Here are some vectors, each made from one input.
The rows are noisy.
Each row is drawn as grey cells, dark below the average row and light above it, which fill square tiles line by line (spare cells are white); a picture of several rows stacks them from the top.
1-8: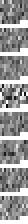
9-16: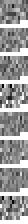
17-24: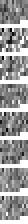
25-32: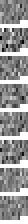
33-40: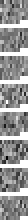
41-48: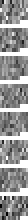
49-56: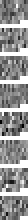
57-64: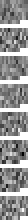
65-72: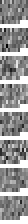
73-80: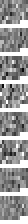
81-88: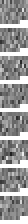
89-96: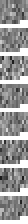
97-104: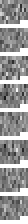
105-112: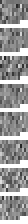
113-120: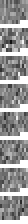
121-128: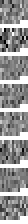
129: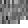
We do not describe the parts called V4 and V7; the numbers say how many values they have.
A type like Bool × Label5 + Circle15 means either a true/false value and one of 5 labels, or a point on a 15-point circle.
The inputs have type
Bool × (Label5 + V4 × V7).
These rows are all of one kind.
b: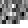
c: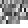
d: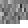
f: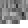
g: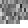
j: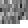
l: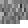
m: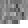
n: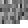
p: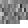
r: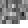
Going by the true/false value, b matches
f, m and r.
